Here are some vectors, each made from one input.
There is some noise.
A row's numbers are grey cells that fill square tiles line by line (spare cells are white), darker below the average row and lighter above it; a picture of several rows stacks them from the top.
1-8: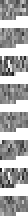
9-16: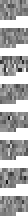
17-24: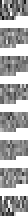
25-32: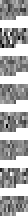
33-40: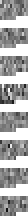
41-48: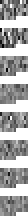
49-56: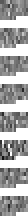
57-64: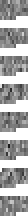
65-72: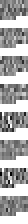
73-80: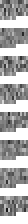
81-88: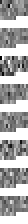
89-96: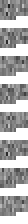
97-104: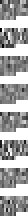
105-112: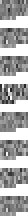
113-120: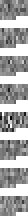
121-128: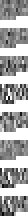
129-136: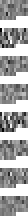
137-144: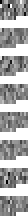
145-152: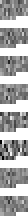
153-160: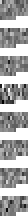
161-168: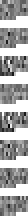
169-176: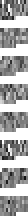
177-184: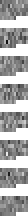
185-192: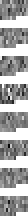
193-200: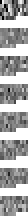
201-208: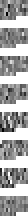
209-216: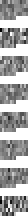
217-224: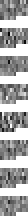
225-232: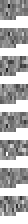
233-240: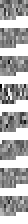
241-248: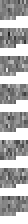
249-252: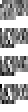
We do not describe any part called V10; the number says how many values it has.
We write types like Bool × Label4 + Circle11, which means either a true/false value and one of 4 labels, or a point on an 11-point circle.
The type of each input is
Bool × (Tree12 + V10) + Line8.
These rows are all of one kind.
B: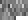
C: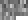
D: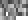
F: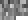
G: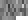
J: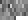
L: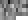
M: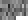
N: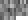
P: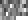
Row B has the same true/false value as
G, J and M.
